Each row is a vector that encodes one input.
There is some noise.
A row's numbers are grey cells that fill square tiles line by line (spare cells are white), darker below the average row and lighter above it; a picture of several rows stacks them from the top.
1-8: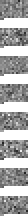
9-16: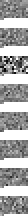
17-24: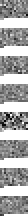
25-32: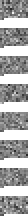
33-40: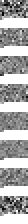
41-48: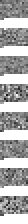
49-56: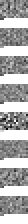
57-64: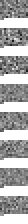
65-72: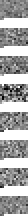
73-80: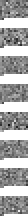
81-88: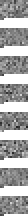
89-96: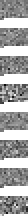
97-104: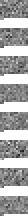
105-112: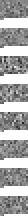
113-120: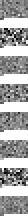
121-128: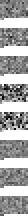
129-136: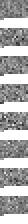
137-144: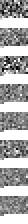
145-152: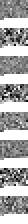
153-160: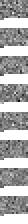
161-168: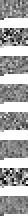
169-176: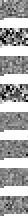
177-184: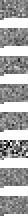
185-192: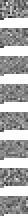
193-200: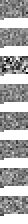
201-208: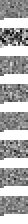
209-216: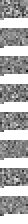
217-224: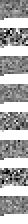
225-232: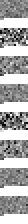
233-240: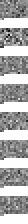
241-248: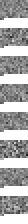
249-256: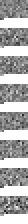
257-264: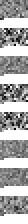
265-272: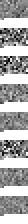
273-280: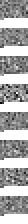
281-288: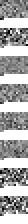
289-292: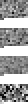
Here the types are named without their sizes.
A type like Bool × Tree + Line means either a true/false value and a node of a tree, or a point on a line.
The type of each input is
Line × (Line × Line + Unit) + Tree.
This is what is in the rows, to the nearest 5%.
About 90% of them hold a point on a line, together with either a fixed value, or a point on each of two lines. The rest hold a node of a tree.
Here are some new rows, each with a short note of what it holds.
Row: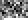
a node of a tree
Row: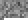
a point on a line
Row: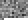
a point on each of three lines
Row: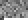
a point on a line
